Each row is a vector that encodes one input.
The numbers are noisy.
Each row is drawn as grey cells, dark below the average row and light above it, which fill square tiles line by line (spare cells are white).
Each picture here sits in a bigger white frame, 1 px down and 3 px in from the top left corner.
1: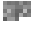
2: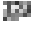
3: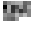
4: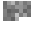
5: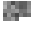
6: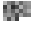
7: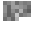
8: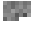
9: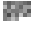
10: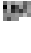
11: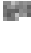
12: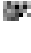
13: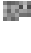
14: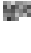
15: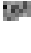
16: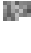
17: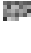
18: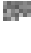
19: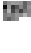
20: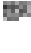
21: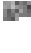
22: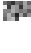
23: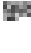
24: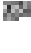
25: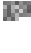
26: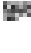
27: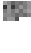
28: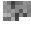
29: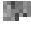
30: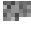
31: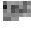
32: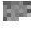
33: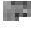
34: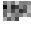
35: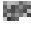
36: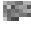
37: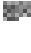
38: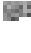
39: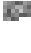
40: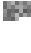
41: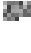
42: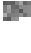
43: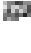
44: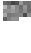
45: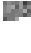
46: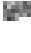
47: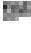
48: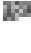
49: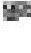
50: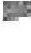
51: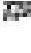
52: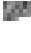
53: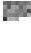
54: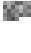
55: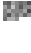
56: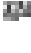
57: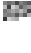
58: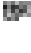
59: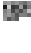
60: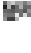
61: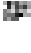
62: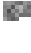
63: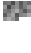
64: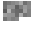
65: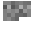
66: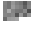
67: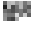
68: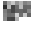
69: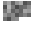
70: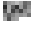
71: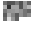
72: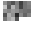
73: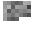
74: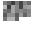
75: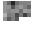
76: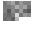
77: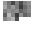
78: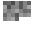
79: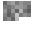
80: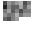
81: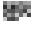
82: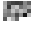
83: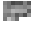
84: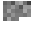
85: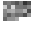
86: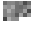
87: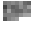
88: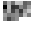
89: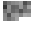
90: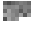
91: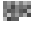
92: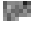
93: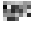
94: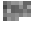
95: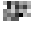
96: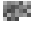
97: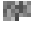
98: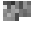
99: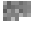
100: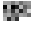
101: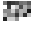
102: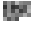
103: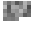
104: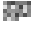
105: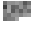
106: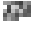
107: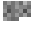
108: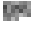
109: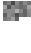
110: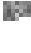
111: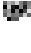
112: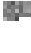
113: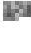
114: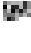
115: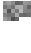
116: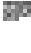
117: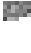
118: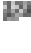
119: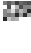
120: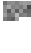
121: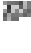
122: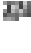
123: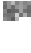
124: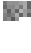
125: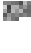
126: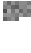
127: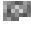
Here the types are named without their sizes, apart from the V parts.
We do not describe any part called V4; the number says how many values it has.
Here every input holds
a list of items, each a label and a value of V4.
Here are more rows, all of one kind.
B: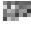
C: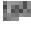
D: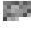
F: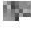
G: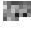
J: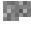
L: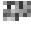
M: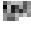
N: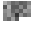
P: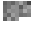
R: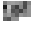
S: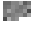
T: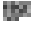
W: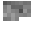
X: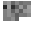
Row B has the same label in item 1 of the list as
C, G, N and R.
